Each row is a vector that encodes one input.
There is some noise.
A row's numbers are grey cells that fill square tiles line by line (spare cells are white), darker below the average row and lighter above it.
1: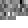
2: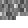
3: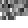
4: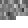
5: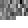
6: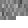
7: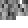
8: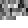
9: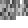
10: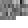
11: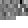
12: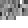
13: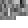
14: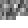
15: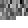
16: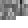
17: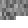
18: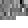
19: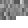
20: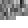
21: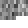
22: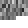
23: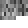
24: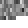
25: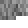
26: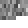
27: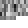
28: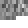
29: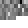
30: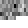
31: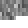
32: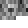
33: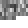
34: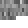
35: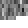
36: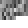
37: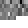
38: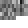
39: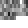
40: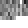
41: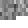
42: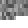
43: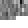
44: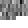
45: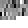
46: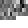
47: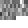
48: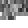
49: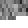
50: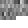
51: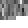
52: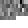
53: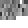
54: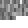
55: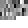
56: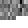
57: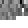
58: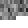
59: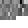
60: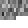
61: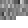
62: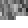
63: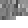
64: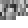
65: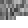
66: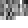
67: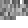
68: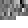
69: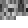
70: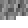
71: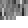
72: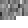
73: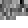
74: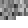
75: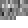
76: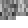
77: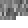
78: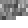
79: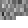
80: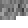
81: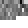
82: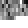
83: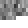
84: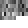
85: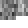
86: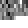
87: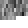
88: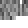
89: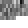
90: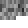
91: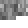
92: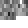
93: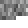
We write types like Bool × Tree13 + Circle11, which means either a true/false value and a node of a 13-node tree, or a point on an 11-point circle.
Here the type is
Line4 × (Line4 × Line4 + Line9).
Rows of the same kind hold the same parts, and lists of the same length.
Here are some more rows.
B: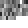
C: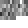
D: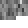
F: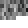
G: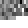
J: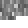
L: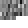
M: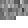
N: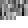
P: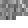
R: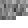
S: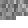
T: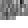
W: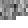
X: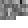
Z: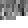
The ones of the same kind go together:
B, C, D, F, J, M, N, Z
G, L, P, R, S, T, W, X

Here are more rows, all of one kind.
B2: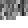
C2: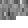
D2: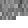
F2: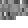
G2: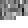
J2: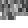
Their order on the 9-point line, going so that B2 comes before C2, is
B2, G2, D2, C2, F2, J2.
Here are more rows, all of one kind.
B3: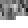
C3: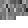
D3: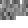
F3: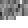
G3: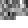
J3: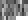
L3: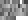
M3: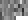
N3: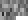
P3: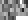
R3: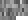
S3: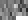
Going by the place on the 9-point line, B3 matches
D3, G3 and N3.
